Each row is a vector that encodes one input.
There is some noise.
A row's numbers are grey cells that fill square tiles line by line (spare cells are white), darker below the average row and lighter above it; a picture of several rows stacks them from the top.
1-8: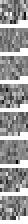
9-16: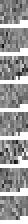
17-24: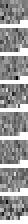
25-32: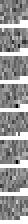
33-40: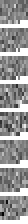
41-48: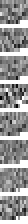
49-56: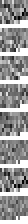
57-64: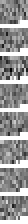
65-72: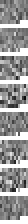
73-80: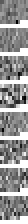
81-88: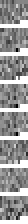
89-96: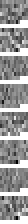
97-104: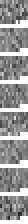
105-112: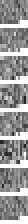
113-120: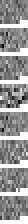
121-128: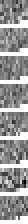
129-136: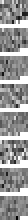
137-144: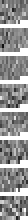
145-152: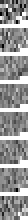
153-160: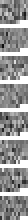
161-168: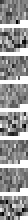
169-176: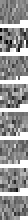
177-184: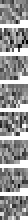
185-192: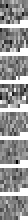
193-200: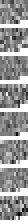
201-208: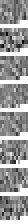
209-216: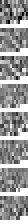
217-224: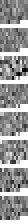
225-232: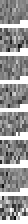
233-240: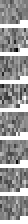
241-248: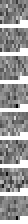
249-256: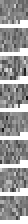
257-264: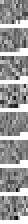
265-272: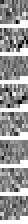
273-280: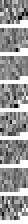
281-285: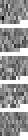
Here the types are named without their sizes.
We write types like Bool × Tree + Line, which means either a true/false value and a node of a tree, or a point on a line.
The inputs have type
Circle + Unit.
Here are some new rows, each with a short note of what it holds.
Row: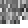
a fixed value
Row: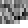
a point on a circle
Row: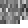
a fixed value
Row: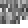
a fixed value
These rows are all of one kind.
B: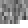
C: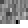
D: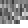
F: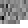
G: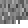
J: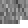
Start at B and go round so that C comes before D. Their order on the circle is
B, J, C, F, D, G.
